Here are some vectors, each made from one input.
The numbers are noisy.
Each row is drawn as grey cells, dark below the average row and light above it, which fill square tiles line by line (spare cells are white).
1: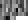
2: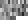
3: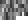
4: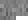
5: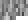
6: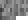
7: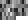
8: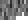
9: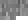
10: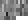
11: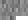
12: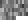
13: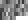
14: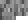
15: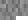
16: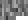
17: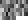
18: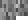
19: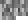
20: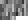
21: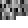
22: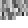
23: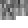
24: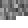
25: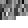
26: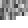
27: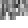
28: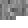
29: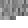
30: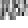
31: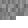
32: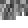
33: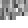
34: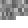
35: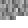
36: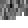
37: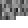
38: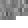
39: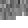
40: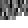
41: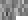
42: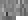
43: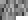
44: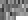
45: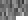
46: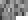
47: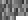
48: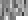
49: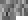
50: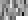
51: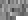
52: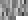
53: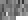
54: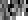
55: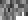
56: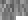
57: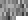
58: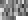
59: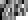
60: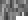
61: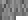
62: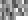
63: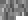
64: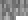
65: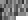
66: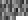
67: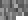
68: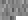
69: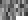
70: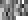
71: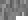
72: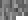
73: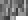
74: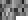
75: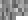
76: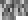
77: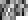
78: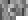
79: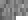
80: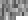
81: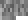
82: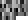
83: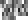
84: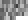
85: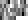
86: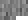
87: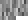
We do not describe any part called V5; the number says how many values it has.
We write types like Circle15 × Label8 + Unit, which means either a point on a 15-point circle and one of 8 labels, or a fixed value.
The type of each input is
List2(Bool × V5).
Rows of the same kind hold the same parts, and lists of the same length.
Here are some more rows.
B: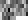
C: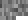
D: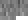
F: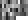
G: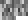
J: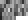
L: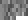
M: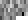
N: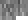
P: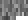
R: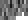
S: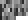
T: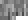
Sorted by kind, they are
B, T
C, D, G, N, R
F, J, L, M, P, S

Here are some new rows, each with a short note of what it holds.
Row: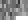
a list of one item
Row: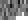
a list of one item
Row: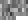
a list of two items
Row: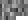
a list of one item
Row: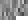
a list of two items
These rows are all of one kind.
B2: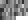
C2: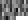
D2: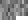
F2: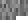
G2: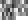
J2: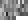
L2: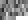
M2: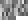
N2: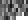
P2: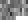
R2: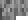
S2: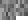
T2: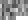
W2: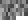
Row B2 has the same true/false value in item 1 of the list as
C2, G2, P2 and R2.
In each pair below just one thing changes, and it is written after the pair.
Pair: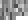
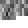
the value of V5 in item 2 of the list
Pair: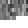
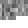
the true/false value in item 2 of the list
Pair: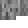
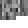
the value of V5 in item 1 of the list
